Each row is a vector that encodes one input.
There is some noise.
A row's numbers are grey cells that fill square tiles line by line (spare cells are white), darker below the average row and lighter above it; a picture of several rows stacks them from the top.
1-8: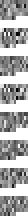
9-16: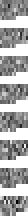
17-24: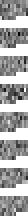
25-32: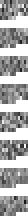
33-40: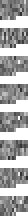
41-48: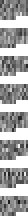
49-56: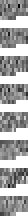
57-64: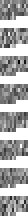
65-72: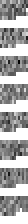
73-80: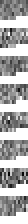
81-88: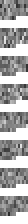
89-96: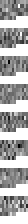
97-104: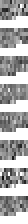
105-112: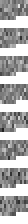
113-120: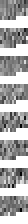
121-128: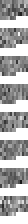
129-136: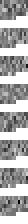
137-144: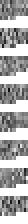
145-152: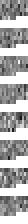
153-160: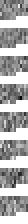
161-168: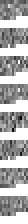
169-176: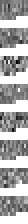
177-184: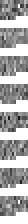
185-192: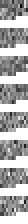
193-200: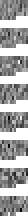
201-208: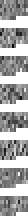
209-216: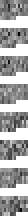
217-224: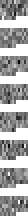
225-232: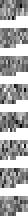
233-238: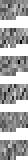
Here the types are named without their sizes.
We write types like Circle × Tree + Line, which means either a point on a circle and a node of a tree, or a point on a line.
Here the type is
List(Line).
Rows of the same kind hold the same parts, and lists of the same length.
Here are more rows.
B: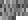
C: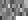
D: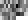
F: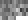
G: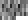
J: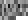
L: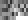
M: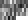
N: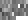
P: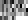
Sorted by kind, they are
B, G, J, M
C, F, N, P
D
L

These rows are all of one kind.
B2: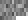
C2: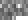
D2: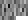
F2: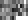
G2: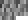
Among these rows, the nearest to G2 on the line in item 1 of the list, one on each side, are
B2 and D2.
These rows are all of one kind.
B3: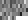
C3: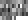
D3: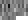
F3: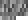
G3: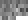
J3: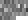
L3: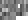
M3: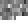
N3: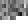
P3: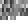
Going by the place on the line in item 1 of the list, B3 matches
N3 and P3.
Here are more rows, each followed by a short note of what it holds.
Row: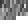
a list of three items
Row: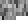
a list of three items
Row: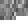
a list of two items
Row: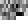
the empty list
